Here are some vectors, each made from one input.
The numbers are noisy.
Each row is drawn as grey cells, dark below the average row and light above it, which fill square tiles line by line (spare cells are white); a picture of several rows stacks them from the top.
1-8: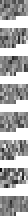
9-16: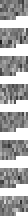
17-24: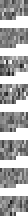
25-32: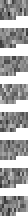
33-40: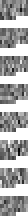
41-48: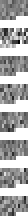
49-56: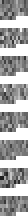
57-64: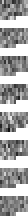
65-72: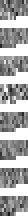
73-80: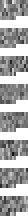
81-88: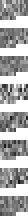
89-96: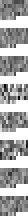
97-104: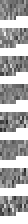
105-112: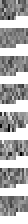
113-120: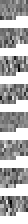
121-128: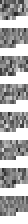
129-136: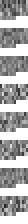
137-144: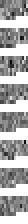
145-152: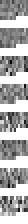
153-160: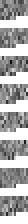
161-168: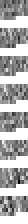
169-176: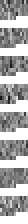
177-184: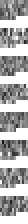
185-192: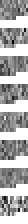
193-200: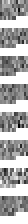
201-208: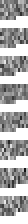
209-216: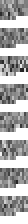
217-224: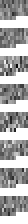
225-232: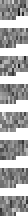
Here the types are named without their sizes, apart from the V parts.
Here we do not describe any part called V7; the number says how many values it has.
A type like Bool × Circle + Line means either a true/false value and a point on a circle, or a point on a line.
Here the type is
List(Bool × V7 + Line).
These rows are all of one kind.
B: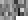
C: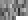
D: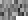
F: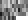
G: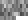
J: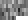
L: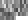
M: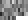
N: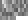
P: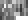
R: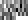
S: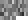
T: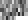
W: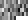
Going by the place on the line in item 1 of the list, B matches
C, D, J and S.
